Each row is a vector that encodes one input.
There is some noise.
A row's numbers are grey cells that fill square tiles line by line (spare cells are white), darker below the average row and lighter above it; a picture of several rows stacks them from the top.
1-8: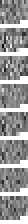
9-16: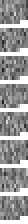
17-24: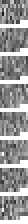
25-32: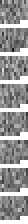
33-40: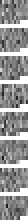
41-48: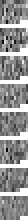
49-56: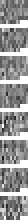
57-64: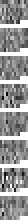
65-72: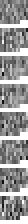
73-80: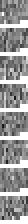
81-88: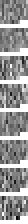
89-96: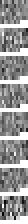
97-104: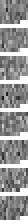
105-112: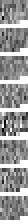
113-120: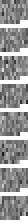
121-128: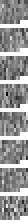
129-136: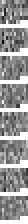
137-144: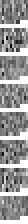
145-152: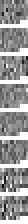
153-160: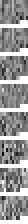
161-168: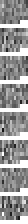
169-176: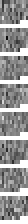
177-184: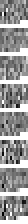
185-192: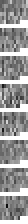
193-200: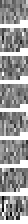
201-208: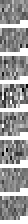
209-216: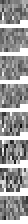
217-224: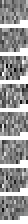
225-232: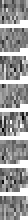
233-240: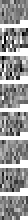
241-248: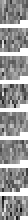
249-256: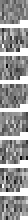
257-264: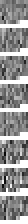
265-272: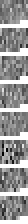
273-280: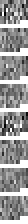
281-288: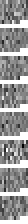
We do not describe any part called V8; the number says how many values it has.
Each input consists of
either two labels (each one of 5), or a true/false value and a value of V8.
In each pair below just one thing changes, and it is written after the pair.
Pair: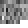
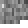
the value of V8
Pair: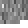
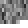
the value of V8
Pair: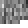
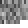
the value of V8
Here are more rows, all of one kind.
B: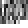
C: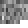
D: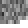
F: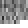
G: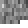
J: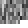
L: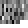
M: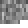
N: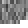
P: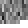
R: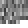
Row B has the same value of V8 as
D and N.
